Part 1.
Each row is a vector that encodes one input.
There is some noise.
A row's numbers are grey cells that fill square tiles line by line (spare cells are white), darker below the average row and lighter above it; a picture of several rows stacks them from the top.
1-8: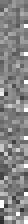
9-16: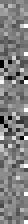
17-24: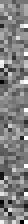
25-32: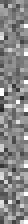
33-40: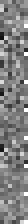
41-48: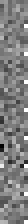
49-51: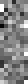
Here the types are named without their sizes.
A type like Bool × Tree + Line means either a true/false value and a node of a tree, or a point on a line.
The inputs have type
Tree.
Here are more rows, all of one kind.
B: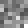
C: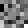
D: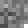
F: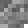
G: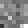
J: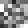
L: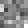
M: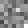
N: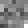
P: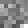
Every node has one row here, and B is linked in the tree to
L.
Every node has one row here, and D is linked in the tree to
C and N.
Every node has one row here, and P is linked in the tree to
F and G.
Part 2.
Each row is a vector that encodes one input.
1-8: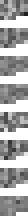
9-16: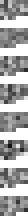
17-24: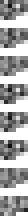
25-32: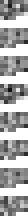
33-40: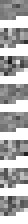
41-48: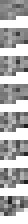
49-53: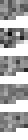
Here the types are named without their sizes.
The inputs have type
Line.
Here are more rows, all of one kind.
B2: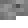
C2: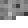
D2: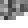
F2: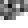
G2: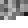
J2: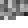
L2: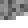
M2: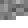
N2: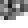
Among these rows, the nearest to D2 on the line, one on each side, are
L2 and N2.
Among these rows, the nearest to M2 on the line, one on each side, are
B2 and L2.
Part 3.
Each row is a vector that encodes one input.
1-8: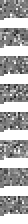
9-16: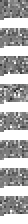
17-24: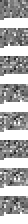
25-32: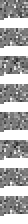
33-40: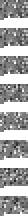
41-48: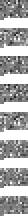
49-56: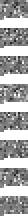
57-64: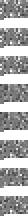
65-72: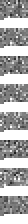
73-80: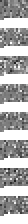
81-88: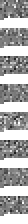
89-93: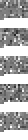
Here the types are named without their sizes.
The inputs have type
Line.
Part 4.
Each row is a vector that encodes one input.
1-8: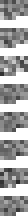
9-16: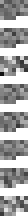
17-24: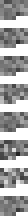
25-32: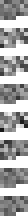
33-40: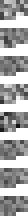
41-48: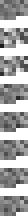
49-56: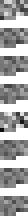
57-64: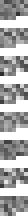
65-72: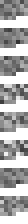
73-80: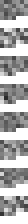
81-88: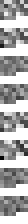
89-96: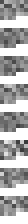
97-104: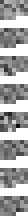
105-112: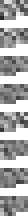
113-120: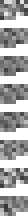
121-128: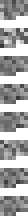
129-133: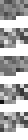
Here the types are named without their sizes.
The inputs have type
Line.
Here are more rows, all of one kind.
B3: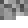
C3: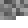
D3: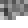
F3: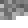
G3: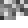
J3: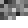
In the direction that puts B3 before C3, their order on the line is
G3, B3, F3, D3, C3, J3.
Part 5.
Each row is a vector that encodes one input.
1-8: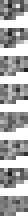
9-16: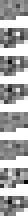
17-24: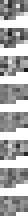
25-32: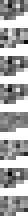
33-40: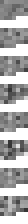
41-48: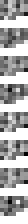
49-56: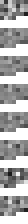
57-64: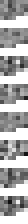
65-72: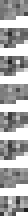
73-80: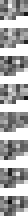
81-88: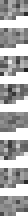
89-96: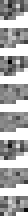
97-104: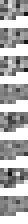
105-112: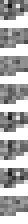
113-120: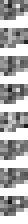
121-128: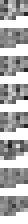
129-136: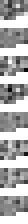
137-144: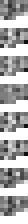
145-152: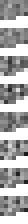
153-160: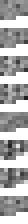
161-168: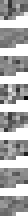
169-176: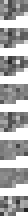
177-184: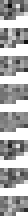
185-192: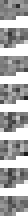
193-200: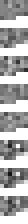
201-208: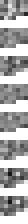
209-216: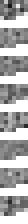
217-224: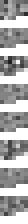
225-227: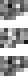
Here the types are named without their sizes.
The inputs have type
Line.
